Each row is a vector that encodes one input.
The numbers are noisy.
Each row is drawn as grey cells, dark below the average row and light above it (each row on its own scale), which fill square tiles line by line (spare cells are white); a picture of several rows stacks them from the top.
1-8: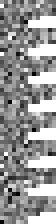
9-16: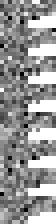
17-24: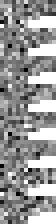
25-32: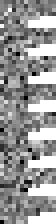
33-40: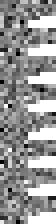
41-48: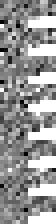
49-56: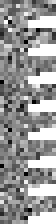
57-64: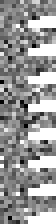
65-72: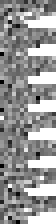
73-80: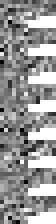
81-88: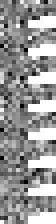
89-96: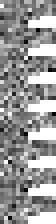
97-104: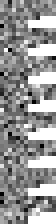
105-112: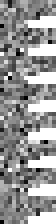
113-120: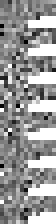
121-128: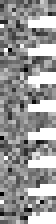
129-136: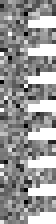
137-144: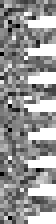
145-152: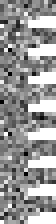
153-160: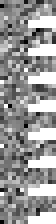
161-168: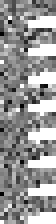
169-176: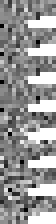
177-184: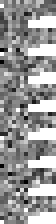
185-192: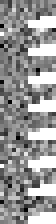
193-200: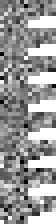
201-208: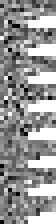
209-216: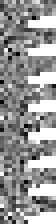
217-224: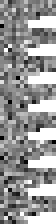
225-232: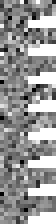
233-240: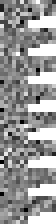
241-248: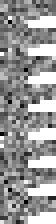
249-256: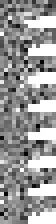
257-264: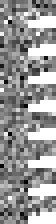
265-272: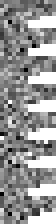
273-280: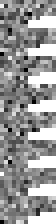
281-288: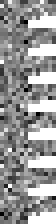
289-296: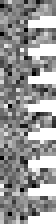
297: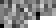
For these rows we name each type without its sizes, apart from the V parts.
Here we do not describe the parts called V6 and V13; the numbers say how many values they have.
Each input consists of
a point on a line, a true/false value and a value of V6, together with either a node of a tree, or a value of V13.
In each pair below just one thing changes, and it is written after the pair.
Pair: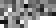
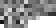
the true/false value
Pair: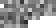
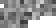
the place on the line
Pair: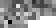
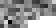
the true/false value
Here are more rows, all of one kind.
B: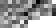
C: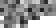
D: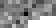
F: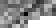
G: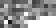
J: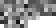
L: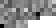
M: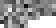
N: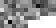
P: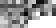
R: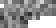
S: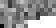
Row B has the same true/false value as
C, G, L and R.
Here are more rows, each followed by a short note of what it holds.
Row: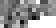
a point on a line, a node of a tree, a true/false value and a value of V6
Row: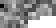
a point on a line, a true/false value, a value of V6 and a value of V13
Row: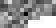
a point on a line, a node of a tree, a true/false value and a value of V6
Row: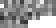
a point on a line, a node of a tree, a true/false value and a value of V6
